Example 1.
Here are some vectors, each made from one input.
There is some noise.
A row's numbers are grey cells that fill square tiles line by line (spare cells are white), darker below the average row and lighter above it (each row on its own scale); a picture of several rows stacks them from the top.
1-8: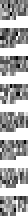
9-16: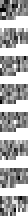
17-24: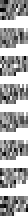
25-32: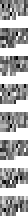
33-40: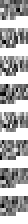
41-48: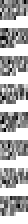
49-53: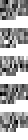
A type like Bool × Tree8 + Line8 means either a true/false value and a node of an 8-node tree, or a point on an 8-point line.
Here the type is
Label6.
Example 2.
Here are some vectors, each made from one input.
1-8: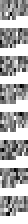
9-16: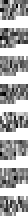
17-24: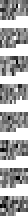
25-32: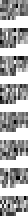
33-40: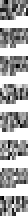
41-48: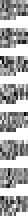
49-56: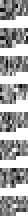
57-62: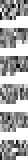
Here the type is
Label6.
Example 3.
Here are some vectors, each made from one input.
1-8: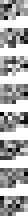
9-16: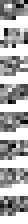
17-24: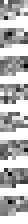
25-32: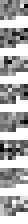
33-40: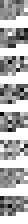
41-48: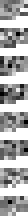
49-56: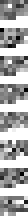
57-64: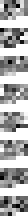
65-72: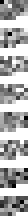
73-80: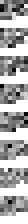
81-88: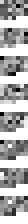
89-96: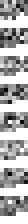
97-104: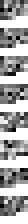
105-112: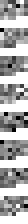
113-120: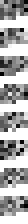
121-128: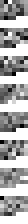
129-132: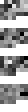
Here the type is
Bool × Bool × Bool × Bool × Bool + Unit.
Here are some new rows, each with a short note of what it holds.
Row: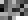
a fixed value
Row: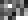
five true/false values
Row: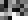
a fixed value
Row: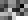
a fixed value
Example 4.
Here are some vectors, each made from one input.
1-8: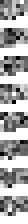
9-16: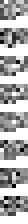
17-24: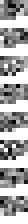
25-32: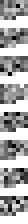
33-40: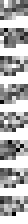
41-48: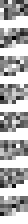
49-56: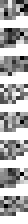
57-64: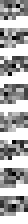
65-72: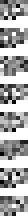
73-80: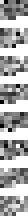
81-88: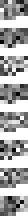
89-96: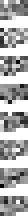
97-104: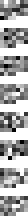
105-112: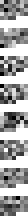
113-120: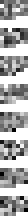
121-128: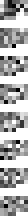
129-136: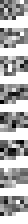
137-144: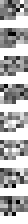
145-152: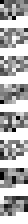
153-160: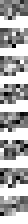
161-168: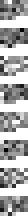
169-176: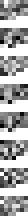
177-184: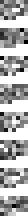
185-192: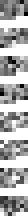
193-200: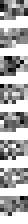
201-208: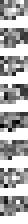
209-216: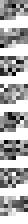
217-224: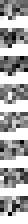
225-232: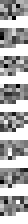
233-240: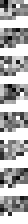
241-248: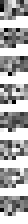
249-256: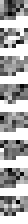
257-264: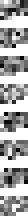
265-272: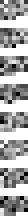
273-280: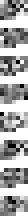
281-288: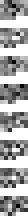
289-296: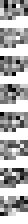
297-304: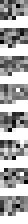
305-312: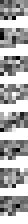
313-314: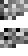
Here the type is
Label9.
